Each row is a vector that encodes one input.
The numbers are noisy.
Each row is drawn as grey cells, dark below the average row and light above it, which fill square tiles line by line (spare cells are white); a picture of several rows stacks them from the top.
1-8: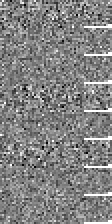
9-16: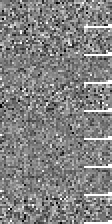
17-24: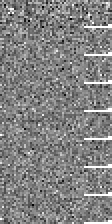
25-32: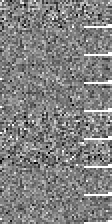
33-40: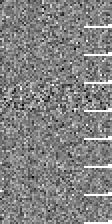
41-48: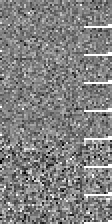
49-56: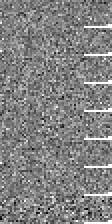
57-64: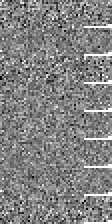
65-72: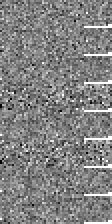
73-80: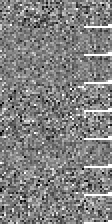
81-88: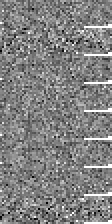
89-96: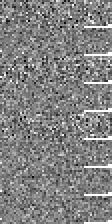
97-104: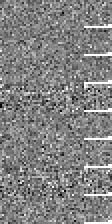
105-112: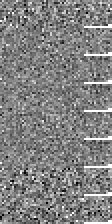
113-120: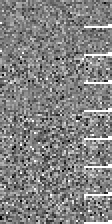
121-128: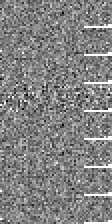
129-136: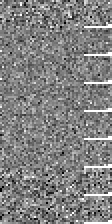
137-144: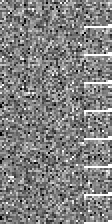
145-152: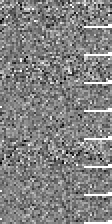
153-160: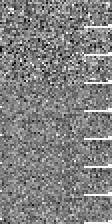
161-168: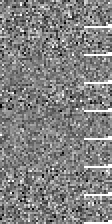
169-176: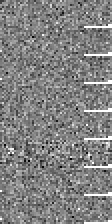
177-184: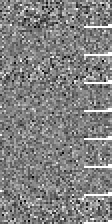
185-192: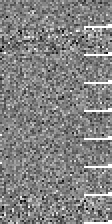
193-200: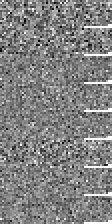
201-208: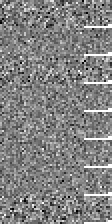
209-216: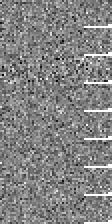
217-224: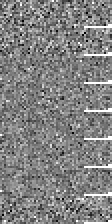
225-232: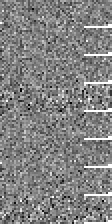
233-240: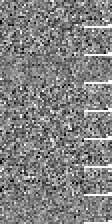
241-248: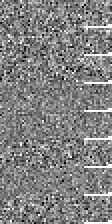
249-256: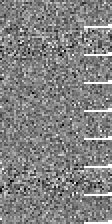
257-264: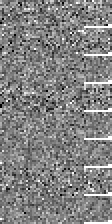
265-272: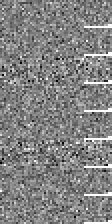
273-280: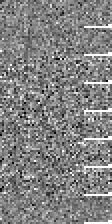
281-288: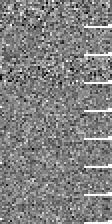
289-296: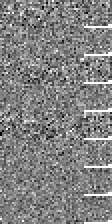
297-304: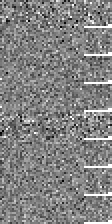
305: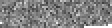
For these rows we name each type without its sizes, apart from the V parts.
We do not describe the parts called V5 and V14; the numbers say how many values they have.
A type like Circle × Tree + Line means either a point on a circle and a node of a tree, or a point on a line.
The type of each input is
Bool × (Tree + V14) + Circle × V5.
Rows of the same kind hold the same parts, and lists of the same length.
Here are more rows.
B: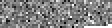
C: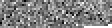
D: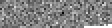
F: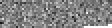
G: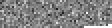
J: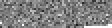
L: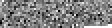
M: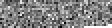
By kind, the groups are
B, C, L, M
D, F, G
J

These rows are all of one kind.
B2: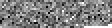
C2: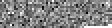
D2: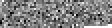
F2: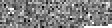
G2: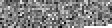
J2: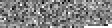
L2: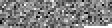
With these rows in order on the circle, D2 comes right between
G2 and J2.
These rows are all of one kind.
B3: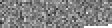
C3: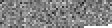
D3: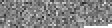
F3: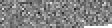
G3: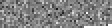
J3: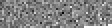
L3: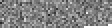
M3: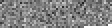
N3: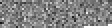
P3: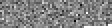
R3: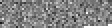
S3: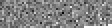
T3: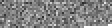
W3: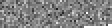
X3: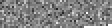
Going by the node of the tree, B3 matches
G3, L3, W3 and X3.
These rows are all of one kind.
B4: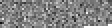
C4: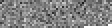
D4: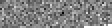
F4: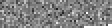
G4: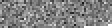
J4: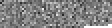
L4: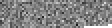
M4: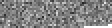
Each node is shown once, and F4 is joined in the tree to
B4, C4 and L4.
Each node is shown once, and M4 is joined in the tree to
G4 and L4.
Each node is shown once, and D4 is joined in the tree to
J4 and L4.
